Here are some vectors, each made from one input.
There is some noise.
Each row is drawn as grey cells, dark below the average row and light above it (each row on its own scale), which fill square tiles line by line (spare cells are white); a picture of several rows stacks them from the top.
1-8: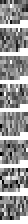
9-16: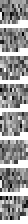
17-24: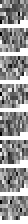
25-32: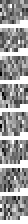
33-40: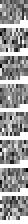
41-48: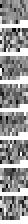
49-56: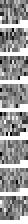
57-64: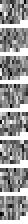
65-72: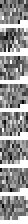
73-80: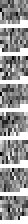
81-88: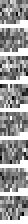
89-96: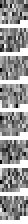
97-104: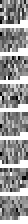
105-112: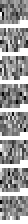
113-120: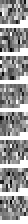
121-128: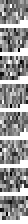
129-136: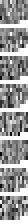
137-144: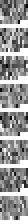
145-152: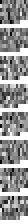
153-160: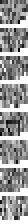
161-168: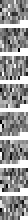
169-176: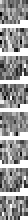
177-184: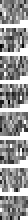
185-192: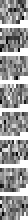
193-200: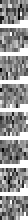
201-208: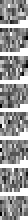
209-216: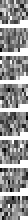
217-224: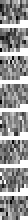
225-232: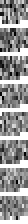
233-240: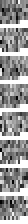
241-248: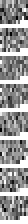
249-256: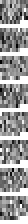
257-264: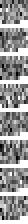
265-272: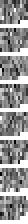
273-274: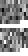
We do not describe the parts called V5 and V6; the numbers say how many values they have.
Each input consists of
a value of V6, together with either a point on a 9-point line, or a true/false value and a value of V5.
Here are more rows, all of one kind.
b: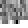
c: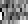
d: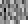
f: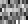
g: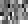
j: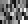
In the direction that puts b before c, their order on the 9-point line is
f, d, b, g, c, j.
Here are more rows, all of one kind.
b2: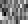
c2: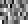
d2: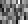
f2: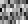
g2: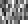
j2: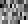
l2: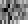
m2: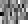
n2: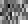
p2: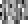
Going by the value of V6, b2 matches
g2 and j2.
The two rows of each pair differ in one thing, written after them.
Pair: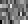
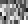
the value of V6
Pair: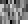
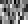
the true/false value
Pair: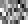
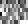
the value of V5
